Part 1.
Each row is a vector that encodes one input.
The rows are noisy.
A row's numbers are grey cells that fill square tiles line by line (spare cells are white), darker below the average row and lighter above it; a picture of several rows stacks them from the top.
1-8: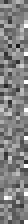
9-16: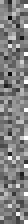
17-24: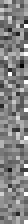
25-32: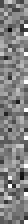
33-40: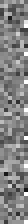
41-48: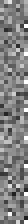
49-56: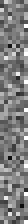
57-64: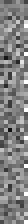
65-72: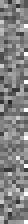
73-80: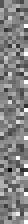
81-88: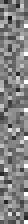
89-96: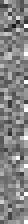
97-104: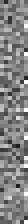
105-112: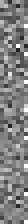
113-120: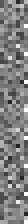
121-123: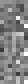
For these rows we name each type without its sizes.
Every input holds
a list of points on a circle.
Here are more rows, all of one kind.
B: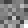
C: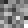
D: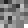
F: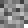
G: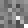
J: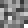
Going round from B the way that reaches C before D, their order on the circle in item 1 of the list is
B, F, J, G, C, D.
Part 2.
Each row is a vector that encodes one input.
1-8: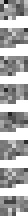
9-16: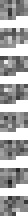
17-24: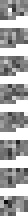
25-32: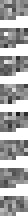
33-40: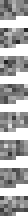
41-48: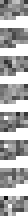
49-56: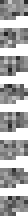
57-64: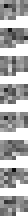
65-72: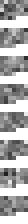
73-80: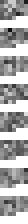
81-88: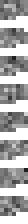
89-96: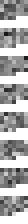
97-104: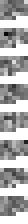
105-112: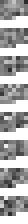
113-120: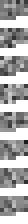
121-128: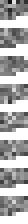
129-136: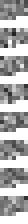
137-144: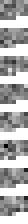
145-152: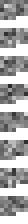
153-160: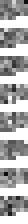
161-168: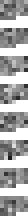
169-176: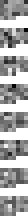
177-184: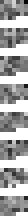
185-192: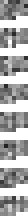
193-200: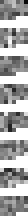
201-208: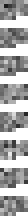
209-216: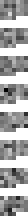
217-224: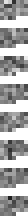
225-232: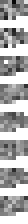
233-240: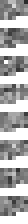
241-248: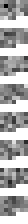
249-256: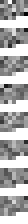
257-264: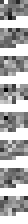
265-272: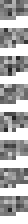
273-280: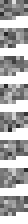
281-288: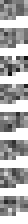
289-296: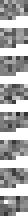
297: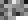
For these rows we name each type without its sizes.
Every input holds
a true/false value, together with either a label, or a node of a tree.
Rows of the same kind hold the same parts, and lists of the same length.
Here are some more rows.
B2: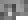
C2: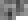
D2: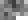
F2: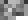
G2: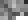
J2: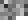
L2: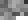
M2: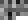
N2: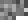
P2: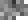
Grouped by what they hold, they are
B2, F2, G2, J2, L2
C2, D2, M2, N2, P2

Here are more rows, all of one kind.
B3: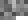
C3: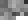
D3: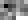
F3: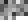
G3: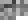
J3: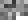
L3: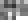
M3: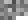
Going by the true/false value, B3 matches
C3 and F3.
